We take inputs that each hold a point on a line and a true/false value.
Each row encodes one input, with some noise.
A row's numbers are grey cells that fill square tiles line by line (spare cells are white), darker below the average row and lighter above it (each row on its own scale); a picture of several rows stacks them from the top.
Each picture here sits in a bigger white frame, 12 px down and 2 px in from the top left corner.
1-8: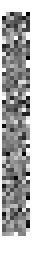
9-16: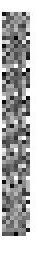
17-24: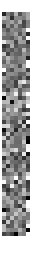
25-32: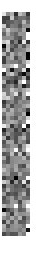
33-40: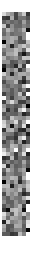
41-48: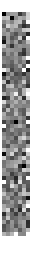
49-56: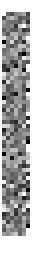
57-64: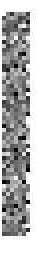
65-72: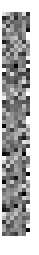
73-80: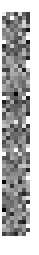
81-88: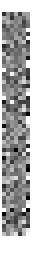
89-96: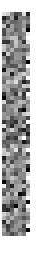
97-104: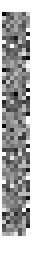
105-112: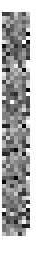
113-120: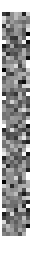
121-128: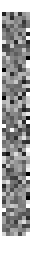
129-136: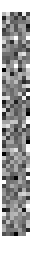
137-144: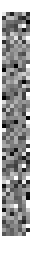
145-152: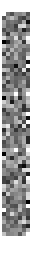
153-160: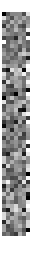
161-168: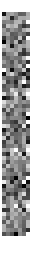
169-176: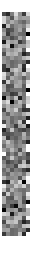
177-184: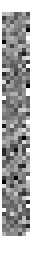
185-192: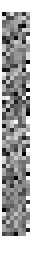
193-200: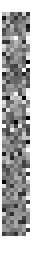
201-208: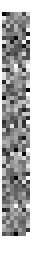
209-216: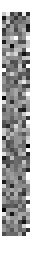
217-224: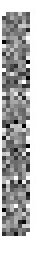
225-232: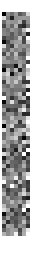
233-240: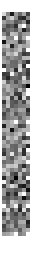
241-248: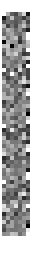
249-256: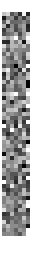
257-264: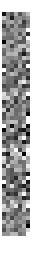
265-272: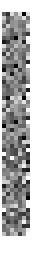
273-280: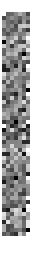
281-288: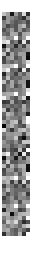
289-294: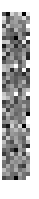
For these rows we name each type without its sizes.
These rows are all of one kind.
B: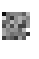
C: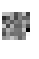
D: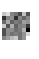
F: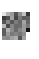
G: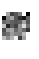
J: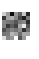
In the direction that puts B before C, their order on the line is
J, G, B, F, C, D.
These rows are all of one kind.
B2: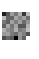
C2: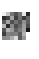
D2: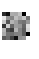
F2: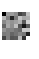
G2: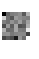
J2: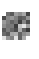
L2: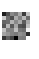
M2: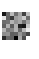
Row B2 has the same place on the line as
G2 and L2.
